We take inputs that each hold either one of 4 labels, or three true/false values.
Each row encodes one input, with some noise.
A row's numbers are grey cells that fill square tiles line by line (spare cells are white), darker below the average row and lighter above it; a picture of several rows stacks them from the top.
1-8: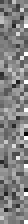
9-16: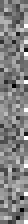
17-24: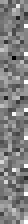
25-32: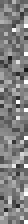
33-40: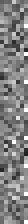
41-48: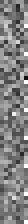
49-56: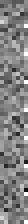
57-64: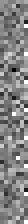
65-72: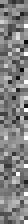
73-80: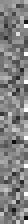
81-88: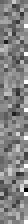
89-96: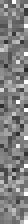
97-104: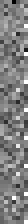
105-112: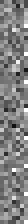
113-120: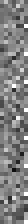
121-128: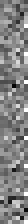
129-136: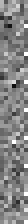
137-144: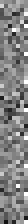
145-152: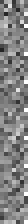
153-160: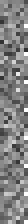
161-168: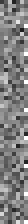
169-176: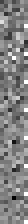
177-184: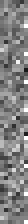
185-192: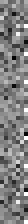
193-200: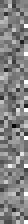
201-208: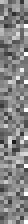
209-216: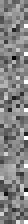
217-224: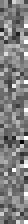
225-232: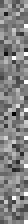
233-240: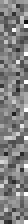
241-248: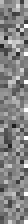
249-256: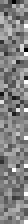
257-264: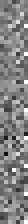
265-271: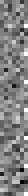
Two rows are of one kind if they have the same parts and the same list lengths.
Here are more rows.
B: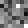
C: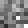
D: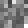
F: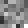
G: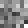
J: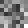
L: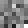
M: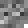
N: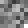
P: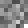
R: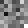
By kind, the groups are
B, D, F, J, M, N, P, R
C, G, L

